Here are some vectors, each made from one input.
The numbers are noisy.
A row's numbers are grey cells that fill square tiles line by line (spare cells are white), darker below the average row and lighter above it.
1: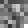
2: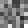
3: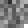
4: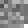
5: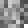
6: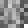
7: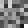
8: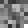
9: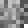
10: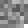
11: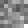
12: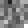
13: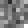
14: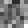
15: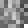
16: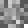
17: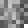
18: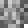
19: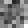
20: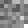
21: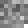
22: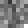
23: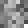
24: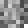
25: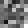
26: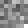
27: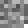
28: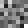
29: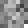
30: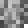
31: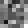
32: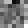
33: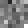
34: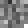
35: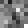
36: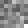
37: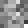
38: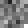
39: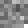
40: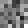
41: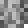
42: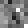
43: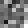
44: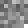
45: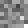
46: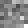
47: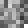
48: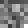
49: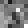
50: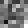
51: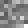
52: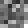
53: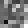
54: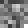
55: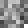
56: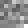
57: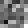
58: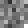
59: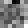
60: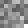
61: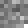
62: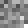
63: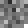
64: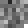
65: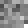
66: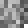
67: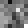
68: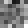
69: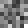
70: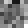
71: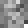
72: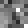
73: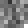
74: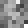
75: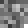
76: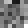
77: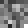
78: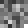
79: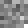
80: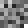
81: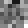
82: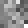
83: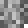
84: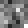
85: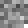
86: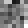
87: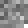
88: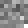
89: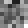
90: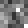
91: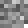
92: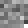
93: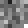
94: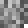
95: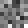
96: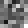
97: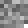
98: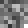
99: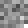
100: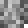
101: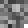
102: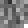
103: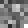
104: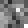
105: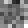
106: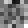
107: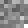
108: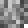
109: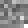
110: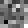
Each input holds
a point on a 10-point circle.
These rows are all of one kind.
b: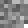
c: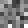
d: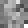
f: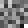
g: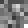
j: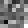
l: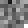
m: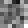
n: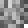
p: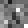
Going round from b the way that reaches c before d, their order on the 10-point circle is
b, l, p, g, j, m, c, f, n, d.
